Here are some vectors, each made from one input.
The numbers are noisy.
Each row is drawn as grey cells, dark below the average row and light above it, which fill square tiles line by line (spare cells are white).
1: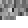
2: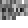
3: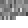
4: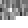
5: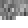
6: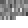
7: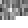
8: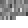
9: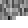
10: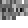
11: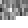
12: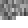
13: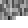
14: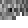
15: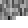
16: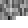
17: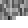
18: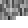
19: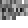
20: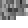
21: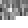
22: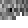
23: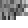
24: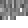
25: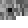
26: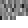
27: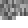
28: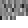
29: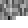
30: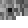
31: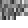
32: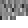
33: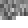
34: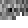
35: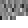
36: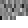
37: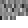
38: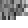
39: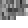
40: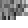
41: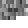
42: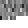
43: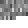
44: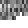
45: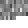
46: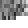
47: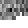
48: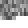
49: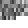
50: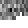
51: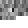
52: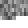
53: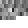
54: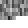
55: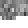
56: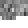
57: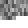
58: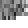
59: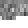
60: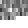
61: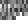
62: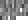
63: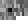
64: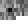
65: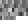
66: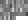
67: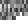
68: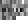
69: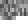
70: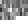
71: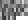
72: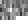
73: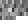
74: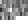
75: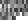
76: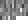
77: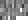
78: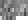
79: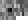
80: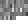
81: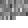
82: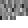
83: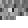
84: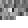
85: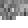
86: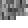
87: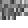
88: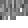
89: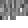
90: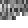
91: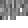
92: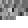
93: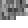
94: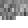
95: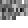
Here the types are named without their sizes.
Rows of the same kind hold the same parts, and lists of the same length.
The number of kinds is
2.
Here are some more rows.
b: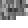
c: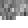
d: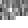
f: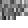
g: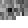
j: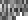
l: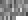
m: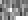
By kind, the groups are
b, f, g, j
c, d, l, m

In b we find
a point on a line.
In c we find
a point on a circle.
